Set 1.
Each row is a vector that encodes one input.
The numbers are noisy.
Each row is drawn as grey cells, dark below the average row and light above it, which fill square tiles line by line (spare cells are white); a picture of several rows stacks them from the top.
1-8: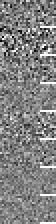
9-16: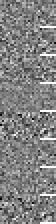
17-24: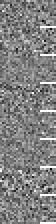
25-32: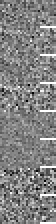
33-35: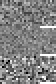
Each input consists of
either a point on a 4-point line, or a point on a 5-point line.
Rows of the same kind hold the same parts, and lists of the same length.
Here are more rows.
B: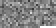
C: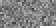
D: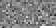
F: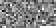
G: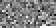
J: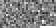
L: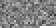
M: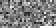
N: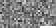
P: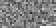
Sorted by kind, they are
B, C, D, G, L
F, J, M, N, P

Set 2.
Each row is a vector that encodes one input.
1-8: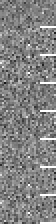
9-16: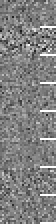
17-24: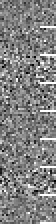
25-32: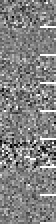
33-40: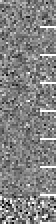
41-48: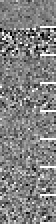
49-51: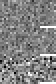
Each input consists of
a list of up to two points on a 4-point line.
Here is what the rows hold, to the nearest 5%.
All of them are lists of up to two points on a 4-point line: about 5% are empty, 30% hold one and 65% two.
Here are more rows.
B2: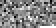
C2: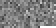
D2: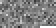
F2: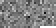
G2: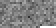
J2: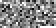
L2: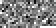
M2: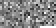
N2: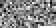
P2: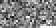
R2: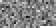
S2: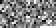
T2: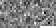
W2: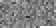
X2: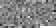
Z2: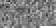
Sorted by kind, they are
B2, N2
C2, D2, F2, G2, J2, L2, R2, T2, W2, Z2
M2, P2, S2, X2

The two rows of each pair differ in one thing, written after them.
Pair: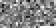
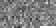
the place on the 4-point line in item 1 of the list
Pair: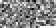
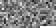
the place on the 4-point line in item 2 of the list
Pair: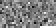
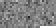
the place on the 4-point line in item 1 of the list
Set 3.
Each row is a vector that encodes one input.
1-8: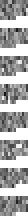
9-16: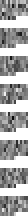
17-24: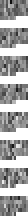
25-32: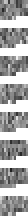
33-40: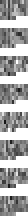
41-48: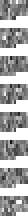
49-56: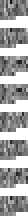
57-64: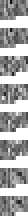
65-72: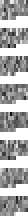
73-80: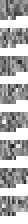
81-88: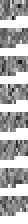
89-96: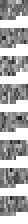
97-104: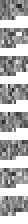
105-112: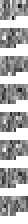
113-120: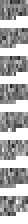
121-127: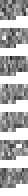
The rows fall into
2 kinds.
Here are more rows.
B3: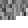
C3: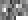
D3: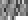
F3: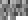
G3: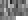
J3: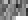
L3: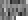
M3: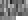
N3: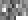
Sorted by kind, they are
B3, D3, F3, J3
C3, G3, L3, M3, N3

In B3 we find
a point on a 15-point line and three true/false values.
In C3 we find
a point on a 15-point line.
